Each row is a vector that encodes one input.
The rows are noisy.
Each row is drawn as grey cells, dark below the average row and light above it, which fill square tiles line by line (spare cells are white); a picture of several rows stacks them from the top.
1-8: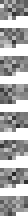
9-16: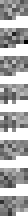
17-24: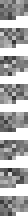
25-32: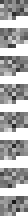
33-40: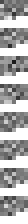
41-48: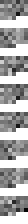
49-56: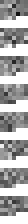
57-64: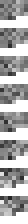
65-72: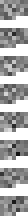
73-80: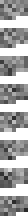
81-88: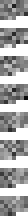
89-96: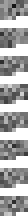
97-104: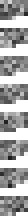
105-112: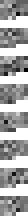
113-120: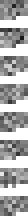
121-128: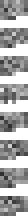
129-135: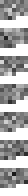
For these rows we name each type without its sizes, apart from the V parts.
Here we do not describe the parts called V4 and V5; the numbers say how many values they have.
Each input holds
either a fixed value, or a node of a tree and a value of V4, or three true/false values and a value of V5.
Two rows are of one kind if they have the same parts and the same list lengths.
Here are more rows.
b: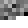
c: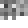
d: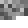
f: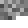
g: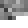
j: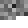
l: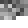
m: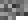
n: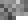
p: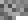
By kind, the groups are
b, j, l, m
c
d, f, g, n, p

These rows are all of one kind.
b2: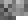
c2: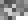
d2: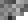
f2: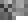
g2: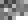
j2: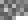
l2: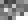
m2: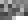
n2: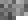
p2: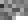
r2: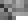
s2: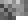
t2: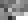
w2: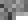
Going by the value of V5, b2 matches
d2, j2, l2 and n2.
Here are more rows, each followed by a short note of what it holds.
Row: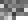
a node of a tree and a value of V4
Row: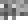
a fixed value
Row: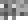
a fixed value
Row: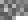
three true/false values and a value of V5
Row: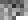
a node of a tree and a value of V4
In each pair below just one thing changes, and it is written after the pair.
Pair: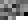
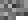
the value of V4
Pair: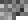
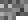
the node of the tree
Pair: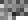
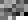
the node of the tree
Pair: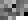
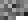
the node of the tree
